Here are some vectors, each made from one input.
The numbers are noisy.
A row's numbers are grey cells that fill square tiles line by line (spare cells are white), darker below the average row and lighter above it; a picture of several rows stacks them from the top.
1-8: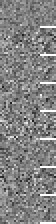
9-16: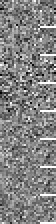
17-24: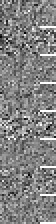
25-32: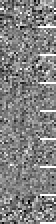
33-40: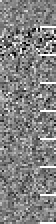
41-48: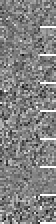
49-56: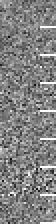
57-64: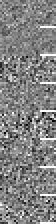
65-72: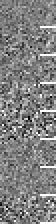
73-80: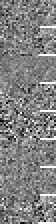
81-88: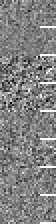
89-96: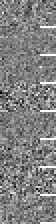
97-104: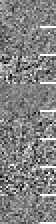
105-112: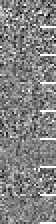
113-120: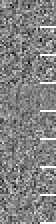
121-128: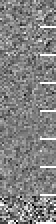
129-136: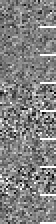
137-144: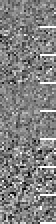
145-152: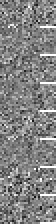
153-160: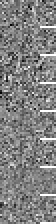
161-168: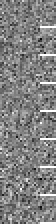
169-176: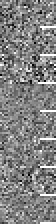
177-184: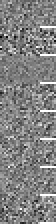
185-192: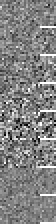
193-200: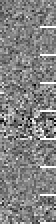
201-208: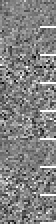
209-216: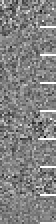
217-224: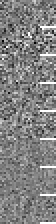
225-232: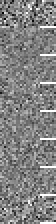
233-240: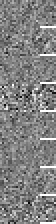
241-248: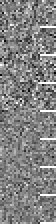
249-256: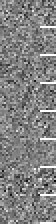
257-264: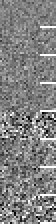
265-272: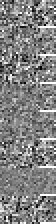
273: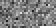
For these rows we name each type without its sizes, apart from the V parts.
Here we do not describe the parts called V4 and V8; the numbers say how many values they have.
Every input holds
either four true/false values, a value of V4 and a value of V8, or a list of points on a line.
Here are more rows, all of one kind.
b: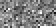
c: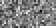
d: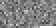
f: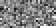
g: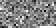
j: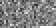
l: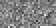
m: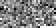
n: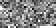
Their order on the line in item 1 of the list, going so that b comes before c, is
f, m, b, n, l, j, d, g, c.
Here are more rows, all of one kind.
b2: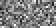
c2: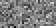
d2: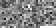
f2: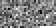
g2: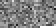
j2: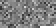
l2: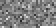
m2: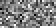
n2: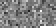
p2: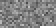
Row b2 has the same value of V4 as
l2 and m2.
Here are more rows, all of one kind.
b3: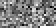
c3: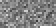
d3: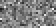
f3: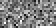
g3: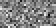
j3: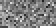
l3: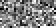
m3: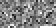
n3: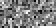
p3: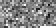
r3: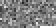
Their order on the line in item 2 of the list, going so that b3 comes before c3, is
f3, b3, j3, d3, p3, r3, c3, n3, l3, g3, m3.
